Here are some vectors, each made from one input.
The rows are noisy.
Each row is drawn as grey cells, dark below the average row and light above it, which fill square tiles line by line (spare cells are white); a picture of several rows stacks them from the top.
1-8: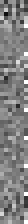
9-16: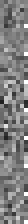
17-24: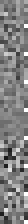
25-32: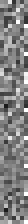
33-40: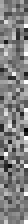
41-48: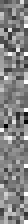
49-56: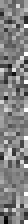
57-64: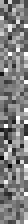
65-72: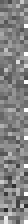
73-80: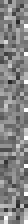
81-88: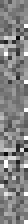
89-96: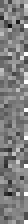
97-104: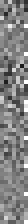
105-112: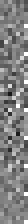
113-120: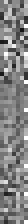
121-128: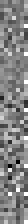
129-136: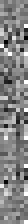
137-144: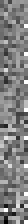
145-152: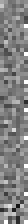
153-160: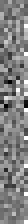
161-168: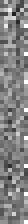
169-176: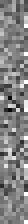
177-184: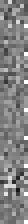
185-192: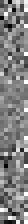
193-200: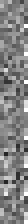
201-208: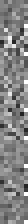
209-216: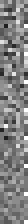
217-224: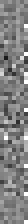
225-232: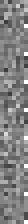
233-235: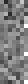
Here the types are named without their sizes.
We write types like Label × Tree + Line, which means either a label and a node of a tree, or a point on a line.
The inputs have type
Tree.
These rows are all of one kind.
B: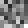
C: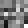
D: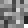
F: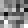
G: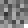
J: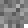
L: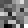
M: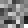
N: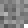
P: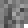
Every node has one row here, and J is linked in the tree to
B and M.
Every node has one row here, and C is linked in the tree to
D, L and M.
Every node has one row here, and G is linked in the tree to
P.
